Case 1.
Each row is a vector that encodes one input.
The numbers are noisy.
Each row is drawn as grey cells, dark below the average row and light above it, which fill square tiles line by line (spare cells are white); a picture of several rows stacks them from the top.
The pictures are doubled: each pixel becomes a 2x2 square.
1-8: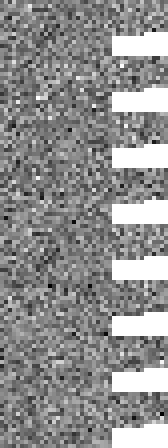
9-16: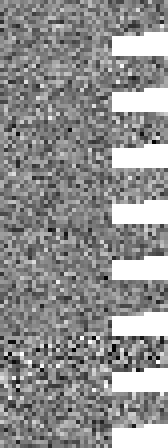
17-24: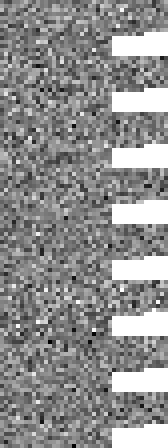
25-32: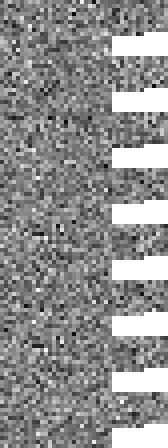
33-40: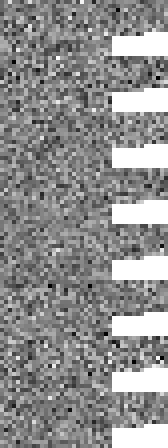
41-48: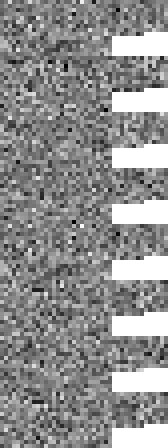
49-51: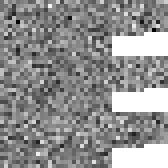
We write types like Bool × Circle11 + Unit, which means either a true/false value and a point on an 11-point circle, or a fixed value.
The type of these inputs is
Tree9.
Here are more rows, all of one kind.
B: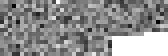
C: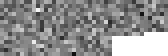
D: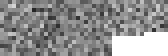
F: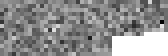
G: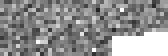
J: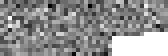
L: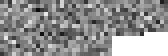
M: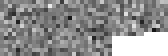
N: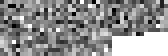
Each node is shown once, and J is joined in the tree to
C.
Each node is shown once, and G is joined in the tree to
F.
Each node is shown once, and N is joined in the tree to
F.
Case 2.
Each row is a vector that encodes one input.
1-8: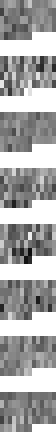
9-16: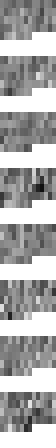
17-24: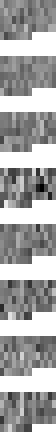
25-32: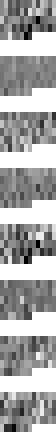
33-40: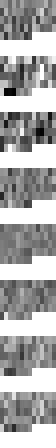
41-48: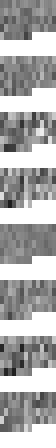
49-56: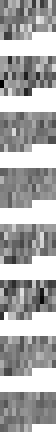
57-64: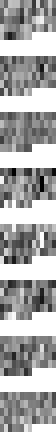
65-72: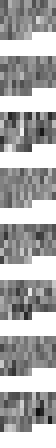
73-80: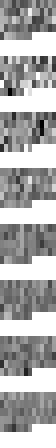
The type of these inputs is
Tree13 + Unit.
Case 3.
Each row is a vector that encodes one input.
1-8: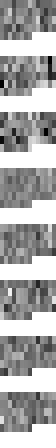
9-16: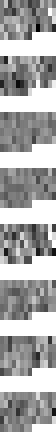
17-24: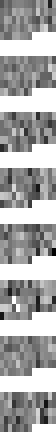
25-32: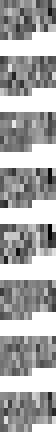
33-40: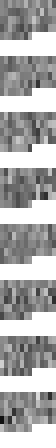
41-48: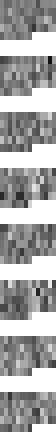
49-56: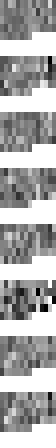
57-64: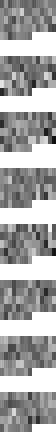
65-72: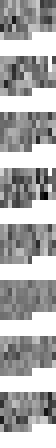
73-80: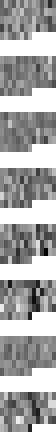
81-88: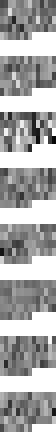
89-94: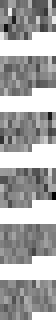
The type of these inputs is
Tree16.
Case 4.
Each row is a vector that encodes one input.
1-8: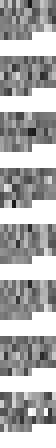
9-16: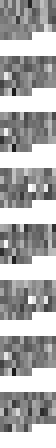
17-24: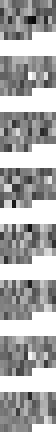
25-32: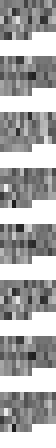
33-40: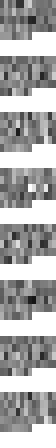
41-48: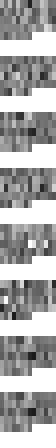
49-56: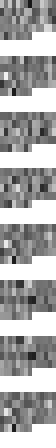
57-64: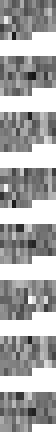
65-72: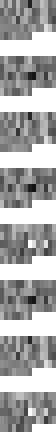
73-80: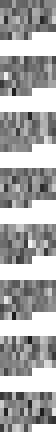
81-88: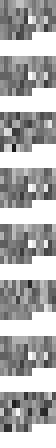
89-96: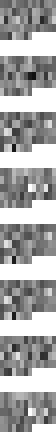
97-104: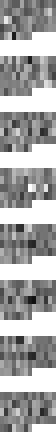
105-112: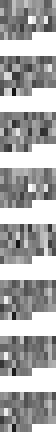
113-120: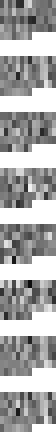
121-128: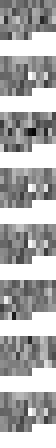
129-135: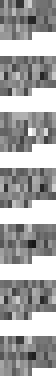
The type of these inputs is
Label5.
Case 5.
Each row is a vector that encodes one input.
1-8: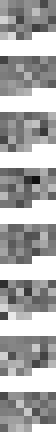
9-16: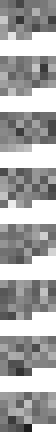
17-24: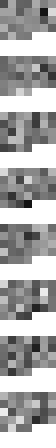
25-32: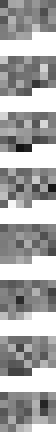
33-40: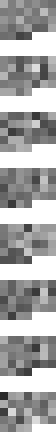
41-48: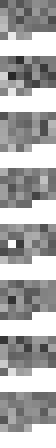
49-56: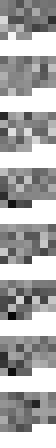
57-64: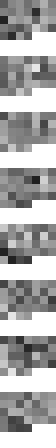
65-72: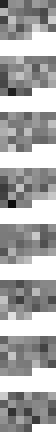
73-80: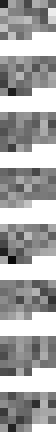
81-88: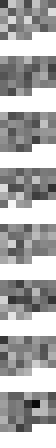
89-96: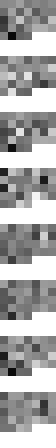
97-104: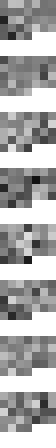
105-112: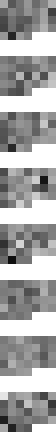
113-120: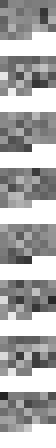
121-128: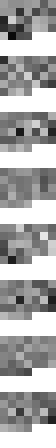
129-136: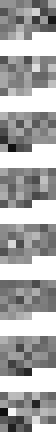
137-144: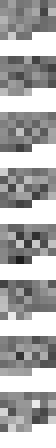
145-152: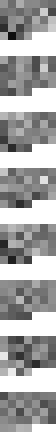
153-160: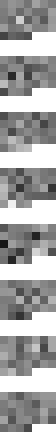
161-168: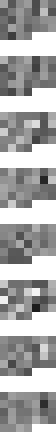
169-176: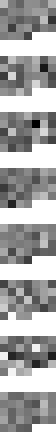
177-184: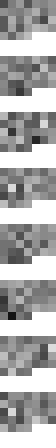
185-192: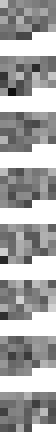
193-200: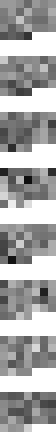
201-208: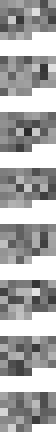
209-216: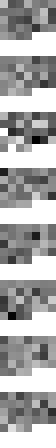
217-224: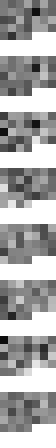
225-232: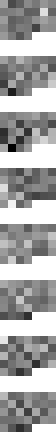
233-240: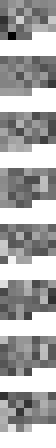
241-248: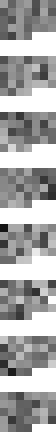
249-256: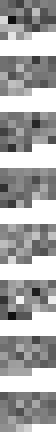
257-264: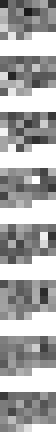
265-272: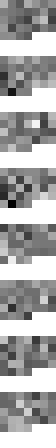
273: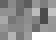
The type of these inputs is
Bool × Bool × Bool.
